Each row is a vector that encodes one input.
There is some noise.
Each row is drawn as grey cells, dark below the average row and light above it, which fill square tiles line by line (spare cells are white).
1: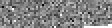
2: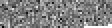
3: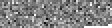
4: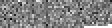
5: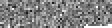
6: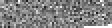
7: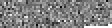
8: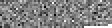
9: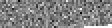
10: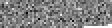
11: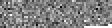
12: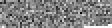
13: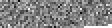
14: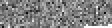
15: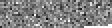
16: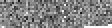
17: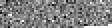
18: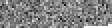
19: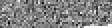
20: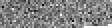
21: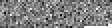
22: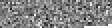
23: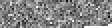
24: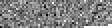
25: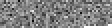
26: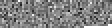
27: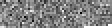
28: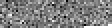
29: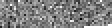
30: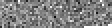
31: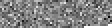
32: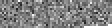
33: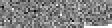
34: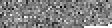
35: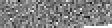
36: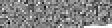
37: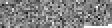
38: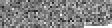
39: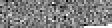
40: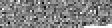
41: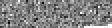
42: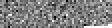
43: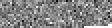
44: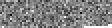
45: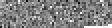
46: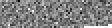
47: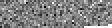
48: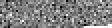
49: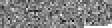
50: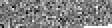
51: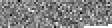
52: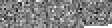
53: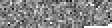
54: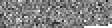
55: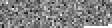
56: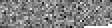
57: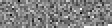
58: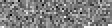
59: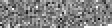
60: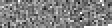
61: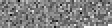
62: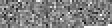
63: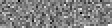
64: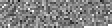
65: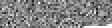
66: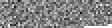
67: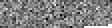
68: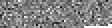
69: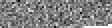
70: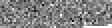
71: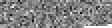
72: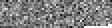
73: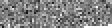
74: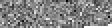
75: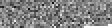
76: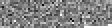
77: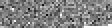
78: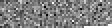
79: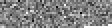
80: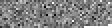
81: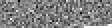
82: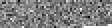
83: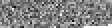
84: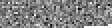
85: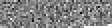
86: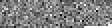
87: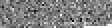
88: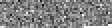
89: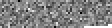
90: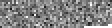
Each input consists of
either one of 9 labels, or a point on an 8-point line and a true/false value.
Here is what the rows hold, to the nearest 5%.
About 50% of them hold one of 9 labels. The rest hold a point on an 8-point line and a true/false value.
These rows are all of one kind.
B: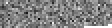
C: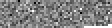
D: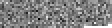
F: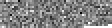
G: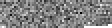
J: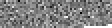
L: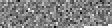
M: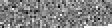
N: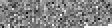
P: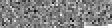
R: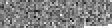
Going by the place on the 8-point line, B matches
D and J.
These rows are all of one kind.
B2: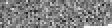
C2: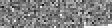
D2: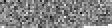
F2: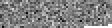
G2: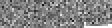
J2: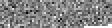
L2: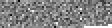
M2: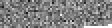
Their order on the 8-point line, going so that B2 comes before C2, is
J2, L2, F2, B2, M2, G2, C2, D2.
